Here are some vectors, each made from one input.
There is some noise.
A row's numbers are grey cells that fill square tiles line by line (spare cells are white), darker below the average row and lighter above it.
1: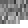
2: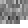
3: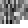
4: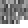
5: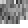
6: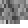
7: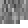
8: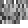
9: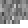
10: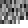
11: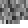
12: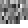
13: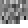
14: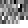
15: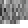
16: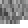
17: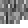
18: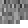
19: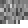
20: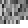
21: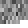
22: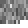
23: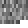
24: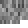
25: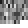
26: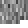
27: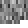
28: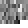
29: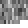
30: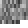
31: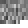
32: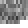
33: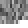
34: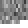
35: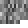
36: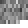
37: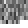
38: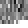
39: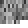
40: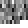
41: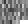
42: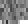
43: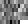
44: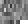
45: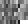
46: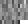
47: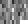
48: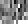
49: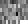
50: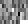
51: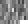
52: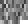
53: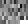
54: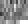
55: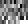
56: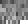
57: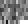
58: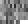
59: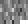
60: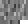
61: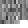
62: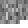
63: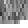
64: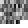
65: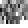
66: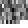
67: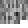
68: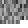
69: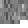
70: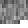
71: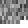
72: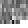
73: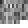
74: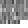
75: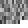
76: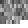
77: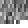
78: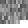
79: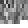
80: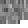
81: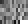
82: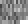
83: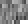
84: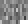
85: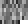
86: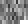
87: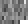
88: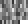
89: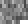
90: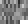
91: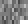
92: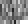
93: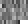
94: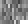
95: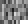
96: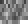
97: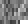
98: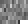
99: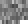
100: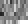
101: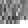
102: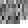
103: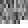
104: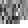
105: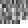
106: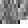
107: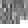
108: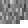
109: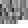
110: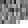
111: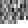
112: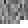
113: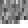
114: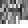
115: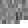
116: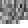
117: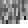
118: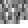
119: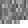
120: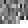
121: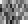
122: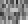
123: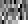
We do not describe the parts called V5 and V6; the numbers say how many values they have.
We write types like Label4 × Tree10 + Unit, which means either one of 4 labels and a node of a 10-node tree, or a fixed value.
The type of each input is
(Bool × V6 + V5) × Line4.
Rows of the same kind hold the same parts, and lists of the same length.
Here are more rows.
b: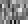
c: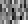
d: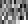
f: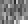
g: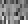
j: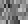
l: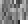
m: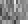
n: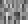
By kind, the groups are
b, c, j, m, n
d, f, g, l

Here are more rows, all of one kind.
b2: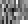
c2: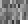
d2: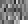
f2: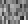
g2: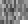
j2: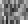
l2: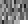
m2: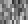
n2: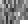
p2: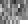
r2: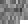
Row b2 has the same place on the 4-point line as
d2, m2 and r2.
